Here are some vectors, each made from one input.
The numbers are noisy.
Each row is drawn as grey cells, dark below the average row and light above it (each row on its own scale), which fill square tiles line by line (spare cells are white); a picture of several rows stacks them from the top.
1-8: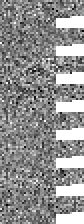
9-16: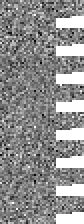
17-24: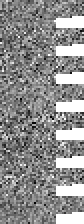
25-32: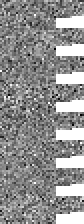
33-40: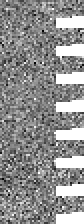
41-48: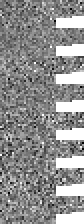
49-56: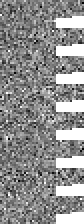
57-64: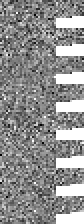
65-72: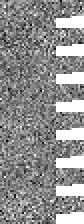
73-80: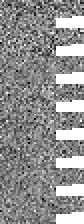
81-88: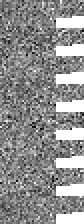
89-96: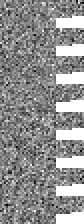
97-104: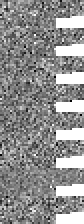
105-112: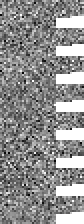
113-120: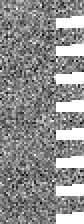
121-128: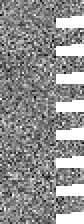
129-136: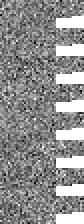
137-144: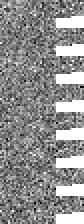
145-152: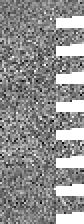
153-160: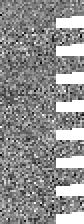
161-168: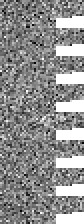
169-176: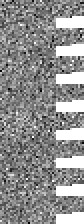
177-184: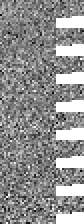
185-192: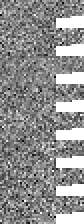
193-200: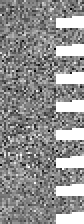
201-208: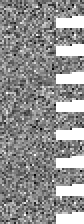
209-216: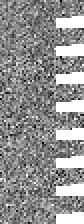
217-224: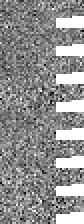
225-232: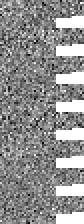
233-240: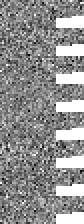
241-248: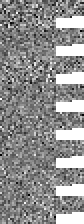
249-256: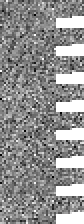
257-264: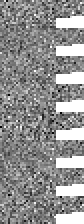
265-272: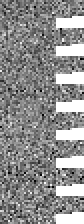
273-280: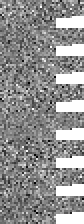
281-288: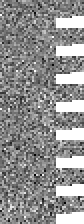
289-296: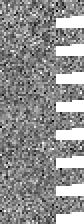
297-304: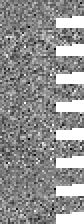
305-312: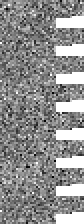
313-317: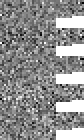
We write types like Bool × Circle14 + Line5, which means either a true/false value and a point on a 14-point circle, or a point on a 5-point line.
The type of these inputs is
Bool × Circle11 + Circle9 × Label5 + Unit.
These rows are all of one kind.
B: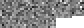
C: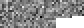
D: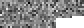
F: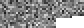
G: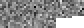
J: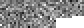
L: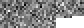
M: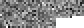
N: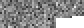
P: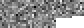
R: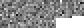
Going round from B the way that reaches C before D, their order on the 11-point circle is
B, C, J, F, N, G, P, D, R, M, L.
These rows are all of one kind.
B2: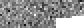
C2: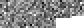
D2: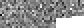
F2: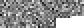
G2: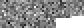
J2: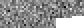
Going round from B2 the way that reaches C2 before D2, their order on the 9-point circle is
B2, J2, C2, D2, G2, F2.
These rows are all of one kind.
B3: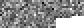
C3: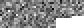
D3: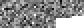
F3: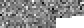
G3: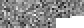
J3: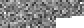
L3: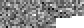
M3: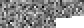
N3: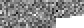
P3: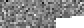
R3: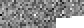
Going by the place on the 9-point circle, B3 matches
J3, M3 and P3.
